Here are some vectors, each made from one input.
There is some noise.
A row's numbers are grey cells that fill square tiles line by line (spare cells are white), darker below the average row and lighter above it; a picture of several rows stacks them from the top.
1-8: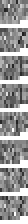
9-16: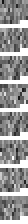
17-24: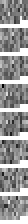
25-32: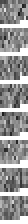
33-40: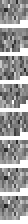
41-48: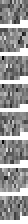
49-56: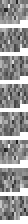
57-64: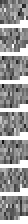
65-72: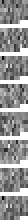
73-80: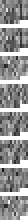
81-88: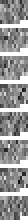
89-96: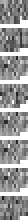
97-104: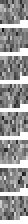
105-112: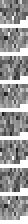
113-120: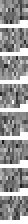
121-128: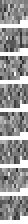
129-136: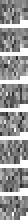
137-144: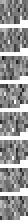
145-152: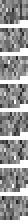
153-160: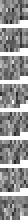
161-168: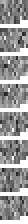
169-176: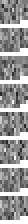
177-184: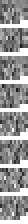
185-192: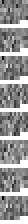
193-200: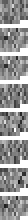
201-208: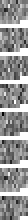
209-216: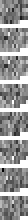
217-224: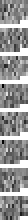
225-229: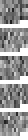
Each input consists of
either a point on a 10-point line, or three true/false values.
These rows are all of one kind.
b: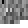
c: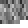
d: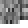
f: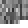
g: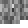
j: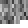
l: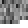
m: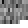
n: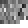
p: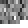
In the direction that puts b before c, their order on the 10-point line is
l, m, b, f, d, g, j, c, p, n.
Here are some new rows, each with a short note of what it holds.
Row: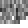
three true/false values
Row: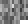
a point on a 10-point line
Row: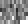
three true/false values
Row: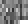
a point on a 10-point line
